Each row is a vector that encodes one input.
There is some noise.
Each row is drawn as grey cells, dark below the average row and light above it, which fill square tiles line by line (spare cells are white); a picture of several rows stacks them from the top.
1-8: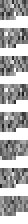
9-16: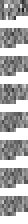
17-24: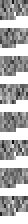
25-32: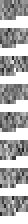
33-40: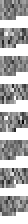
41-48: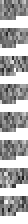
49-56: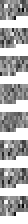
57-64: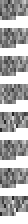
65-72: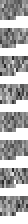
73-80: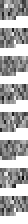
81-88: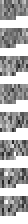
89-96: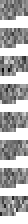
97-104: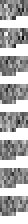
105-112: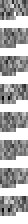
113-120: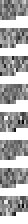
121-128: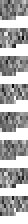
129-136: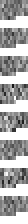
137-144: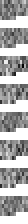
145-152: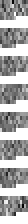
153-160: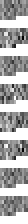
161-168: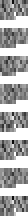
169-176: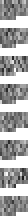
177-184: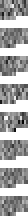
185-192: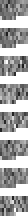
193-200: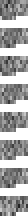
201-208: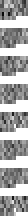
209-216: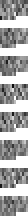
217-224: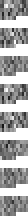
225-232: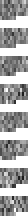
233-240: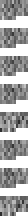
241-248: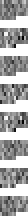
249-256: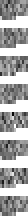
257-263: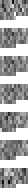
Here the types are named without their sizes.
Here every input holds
either a point on a circle, or a point on a line.
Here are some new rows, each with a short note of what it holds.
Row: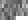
a point on a line
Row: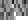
a point on a circle
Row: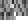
a point on a circle
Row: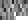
a point on a circle
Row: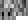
a point on a circle
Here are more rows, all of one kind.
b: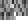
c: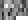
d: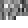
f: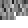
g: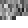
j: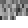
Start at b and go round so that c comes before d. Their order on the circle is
b, c, d, g, j, f.
